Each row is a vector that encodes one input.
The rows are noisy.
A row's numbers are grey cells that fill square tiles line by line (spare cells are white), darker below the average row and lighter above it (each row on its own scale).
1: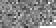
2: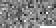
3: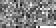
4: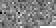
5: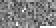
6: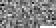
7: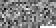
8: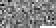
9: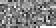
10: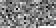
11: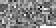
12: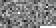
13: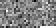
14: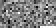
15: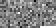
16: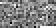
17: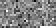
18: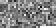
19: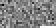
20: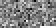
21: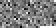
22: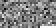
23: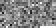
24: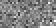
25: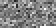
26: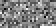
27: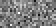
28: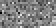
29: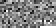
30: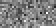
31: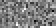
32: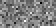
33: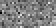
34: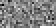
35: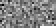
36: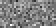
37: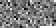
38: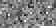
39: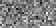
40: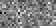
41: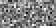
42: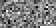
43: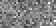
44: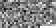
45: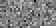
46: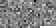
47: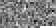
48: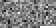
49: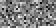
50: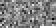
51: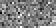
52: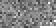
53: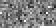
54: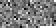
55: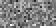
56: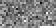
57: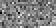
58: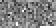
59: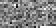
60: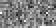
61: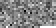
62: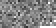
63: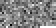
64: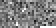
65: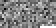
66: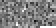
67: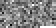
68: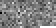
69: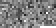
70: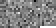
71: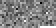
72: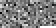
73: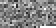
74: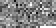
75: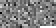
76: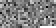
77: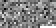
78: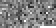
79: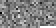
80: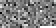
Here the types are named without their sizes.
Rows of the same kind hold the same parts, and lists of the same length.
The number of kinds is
3.
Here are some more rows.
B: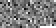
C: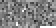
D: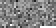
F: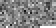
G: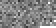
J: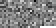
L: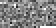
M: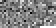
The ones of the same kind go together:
B, G
C
D, F, J, L, M

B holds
a node of a tree.
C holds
a fixed value.
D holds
a point on a circle.
